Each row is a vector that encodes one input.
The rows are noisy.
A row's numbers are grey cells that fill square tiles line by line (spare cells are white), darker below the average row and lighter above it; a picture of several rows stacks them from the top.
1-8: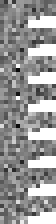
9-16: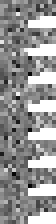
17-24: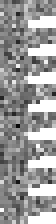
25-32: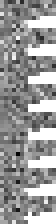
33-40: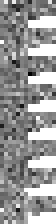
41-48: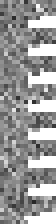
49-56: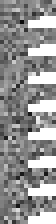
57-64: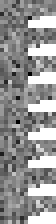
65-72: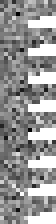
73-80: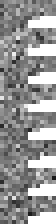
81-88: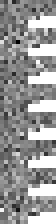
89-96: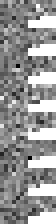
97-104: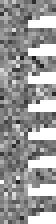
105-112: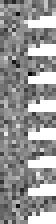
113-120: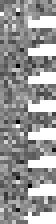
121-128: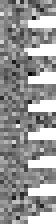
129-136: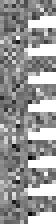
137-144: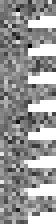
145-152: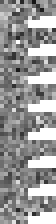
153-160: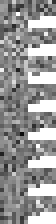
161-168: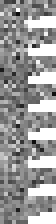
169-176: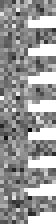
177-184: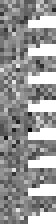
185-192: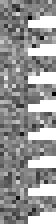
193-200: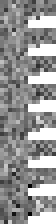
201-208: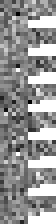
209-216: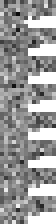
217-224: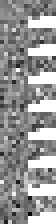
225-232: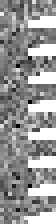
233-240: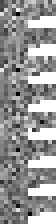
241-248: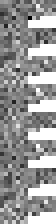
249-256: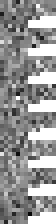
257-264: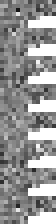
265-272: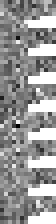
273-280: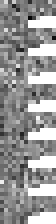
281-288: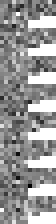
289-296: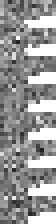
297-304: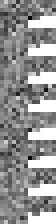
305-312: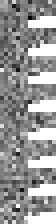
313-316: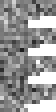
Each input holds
a point on a 7-point line, together with either a point on a 7-point line, or three true/false values.
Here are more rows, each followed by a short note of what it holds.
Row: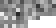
a point on each of two 7-point lines
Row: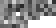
a point on a 7-point line and three true/false values
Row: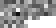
a point on each of two 7-point lines
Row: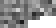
a point on a 7-point line and three true/false values
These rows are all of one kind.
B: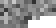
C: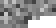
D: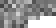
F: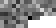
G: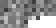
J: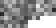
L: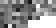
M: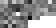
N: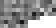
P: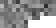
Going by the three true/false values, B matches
C and M.
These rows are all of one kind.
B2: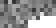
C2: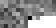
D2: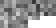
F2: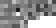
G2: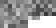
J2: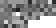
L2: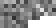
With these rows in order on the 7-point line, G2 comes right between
D2 and L2.
